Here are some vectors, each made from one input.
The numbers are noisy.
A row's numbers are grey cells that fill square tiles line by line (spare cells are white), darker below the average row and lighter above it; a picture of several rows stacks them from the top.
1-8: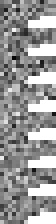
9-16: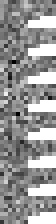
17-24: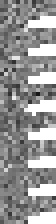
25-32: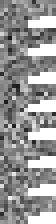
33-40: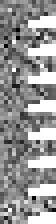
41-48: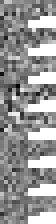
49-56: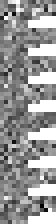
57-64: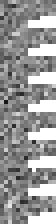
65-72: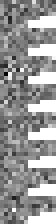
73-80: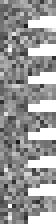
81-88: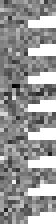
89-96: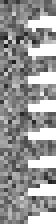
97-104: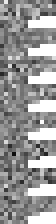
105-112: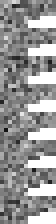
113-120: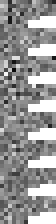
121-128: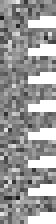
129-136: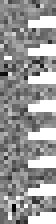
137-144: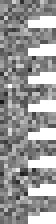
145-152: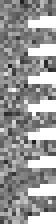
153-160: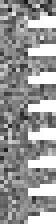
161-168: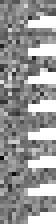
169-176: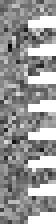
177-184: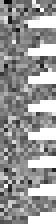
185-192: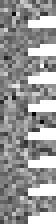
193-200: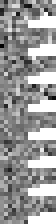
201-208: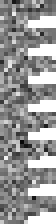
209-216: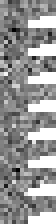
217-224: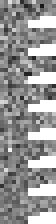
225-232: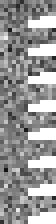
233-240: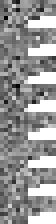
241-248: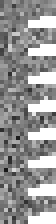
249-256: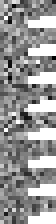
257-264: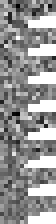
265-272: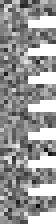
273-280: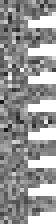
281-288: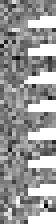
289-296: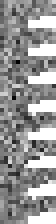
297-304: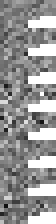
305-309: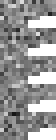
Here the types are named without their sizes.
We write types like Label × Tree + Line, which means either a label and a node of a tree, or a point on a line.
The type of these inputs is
(Circle + Line) × Line.
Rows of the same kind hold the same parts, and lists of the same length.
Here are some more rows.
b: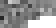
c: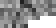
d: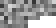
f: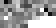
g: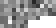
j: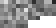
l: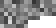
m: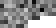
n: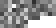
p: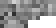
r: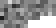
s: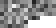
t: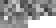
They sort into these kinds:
b, c, f, g, l, p, r
d, j, m, n, s, t

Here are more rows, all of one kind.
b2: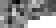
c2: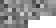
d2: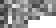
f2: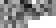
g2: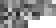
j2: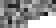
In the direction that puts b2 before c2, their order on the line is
b2, d2, c2, g2, f2, j2.
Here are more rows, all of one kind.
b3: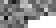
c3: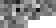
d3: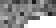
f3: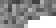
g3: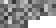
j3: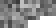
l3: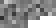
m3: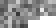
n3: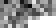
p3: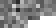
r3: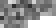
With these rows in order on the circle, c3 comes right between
n3 and p3.
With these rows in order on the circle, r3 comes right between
b3 and m3.
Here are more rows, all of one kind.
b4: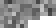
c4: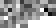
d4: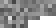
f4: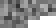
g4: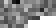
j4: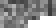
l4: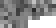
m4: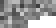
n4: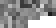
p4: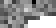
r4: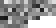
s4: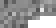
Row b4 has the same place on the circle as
f4 and r4.
